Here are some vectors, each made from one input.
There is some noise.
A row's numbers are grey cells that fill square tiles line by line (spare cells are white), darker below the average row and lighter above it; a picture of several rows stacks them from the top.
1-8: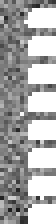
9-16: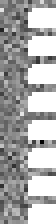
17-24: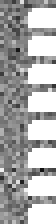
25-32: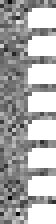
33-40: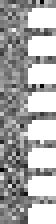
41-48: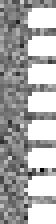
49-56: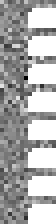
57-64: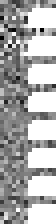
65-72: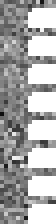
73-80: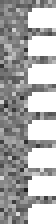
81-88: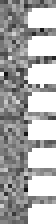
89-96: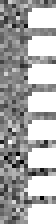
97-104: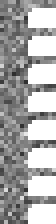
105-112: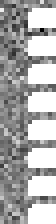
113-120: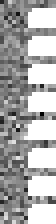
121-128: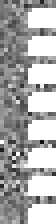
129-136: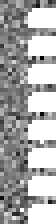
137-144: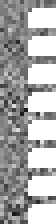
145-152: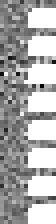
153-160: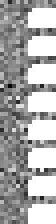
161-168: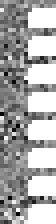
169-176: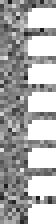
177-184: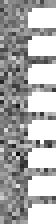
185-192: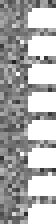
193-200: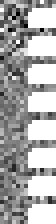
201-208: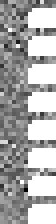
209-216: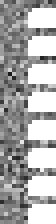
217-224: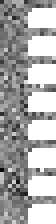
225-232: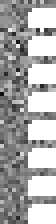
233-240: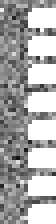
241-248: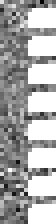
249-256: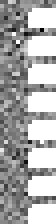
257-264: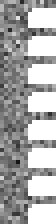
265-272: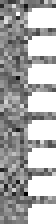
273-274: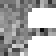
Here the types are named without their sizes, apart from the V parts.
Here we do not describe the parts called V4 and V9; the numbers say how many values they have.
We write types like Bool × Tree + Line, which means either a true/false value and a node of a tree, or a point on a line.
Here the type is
Bool × V4 + Line × Line + V9.
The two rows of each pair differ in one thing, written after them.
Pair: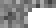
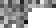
the value of V4
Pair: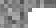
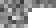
the true/false value
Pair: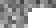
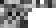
the value of V4
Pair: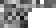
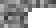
the true/false value
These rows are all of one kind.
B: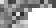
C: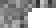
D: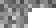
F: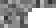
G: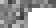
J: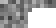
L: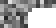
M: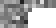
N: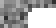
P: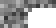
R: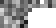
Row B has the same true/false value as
C, D, F and P.
